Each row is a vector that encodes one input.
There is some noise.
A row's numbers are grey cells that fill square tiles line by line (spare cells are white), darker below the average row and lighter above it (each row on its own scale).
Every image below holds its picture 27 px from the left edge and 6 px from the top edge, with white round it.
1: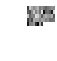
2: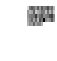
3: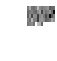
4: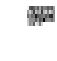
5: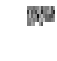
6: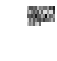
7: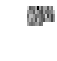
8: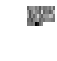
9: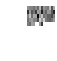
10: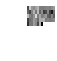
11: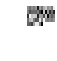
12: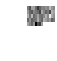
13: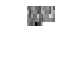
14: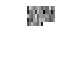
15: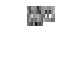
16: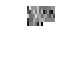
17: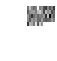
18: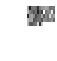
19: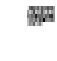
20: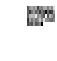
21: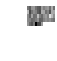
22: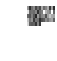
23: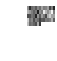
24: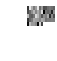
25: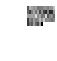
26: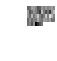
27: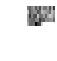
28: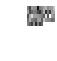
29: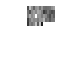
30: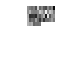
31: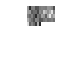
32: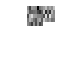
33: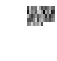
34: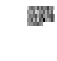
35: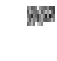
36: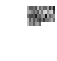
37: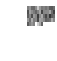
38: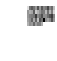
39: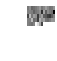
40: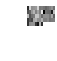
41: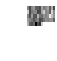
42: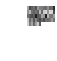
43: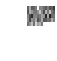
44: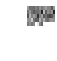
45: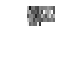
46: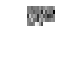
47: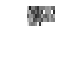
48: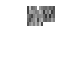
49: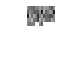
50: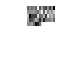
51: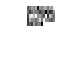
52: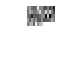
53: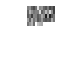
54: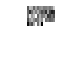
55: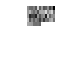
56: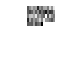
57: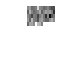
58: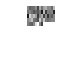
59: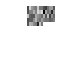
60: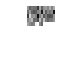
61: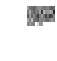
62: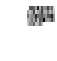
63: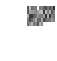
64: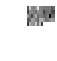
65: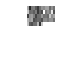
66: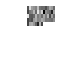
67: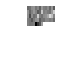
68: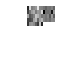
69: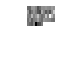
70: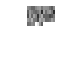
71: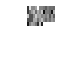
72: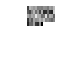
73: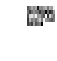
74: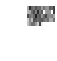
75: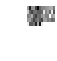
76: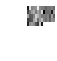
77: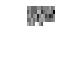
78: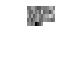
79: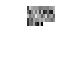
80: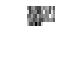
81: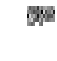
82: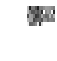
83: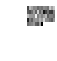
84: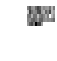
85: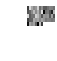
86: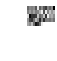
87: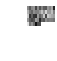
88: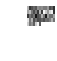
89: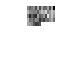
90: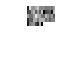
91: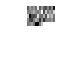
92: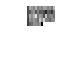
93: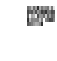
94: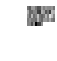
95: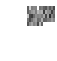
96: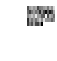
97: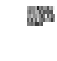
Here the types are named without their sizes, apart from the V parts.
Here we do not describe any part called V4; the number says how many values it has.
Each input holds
a list of items, each a true/false value and a value of V4.
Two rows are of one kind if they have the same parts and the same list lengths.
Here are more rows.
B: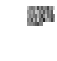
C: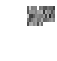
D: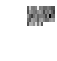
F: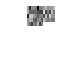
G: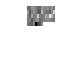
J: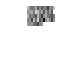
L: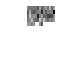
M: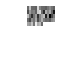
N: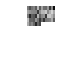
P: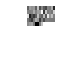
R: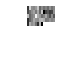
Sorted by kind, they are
B, J
C, D, L, M, R
F, G, N, P

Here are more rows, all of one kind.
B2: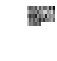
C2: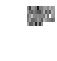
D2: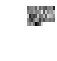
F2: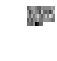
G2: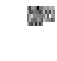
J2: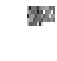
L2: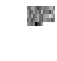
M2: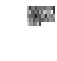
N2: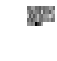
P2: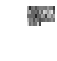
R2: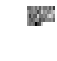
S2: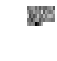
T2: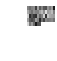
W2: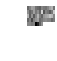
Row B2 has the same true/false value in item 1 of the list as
F2, J2 and R2.
